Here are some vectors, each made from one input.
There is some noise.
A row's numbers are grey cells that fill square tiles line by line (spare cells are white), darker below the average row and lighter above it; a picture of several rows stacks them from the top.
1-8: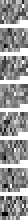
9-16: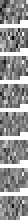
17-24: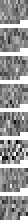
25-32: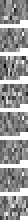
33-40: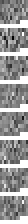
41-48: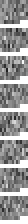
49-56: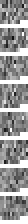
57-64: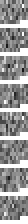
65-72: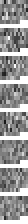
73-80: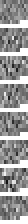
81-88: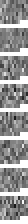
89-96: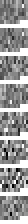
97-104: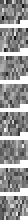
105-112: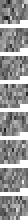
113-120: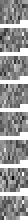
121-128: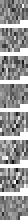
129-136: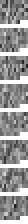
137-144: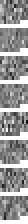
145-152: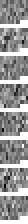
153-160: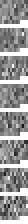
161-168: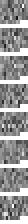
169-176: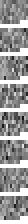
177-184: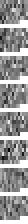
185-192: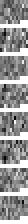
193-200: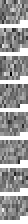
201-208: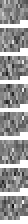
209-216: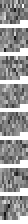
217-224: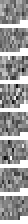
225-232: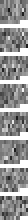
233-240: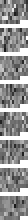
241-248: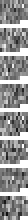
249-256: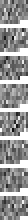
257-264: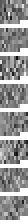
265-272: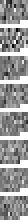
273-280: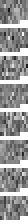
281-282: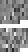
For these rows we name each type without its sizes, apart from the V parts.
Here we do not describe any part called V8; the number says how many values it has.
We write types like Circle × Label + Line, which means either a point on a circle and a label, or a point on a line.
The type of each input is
List(Bool × V8).
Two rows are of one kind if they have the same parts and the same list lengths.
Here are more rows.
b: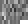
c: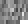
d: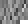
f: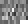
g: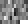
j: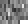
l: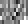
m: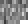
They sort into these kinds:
b, d, g
c, f, m
j
l

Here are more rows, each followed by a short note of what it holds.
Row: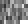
a list of one item
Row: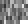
a list of one item
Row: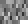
a list of three items
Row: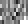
the empty list
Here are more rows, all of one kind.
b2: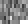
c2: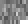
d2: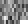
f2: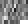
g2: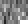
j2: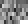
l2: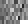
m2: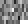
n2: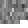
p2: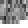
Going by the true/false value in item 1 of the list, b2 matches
c2, g2 and p2.
